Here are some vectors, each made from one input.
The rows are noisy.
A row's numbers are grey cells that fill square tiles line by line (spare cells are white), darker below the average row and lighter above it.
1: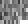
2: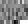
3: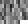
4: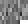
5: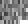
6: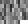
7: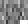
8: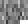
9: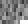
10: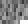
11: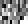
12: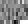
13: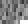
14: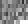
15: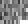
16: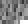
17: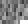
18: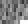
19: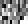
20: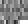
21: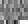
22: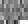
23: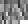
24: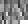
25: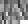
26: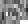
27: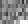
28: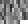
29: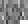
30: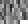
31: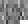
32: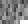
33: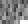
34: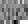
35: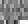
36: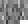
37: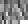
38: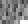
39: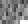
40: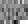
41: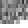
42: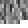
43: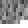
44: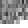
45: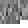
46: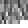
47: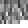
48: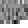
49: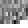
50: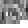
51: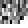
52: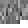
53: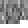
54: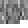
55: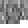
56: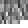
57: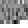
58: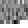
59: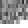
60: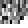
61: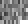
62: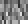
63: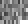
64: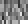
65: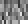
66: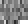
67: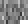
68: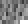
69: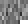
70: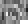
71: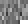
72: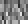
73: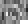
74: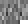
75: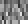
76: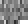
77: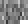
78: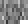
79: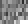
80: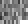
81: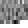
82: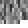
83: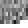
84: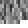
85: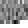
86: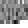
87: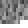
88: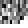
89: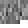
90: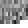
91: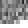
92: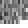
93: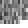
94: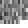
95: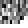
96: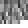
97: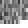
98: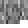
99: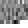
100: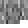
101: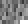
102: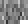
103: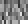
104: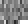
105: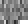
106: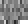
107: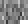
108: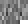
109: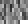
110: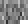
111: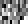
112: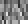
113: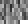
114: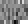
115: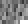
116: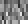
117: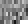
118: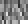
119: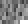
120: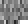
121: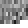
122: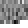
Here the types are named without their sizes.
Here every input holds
either a point on a circle, or a fixed value.
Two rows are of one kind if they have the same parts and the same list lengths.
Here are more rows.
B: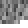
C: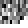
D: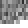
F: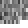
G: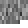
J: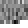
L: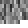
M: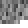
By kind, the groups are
B, D, F, G, J, L, M
C

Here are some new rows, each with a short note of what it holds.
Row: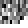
a fixed value
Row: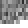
a point on a circle
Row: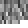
a point on a circle
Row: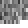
a point on a circle
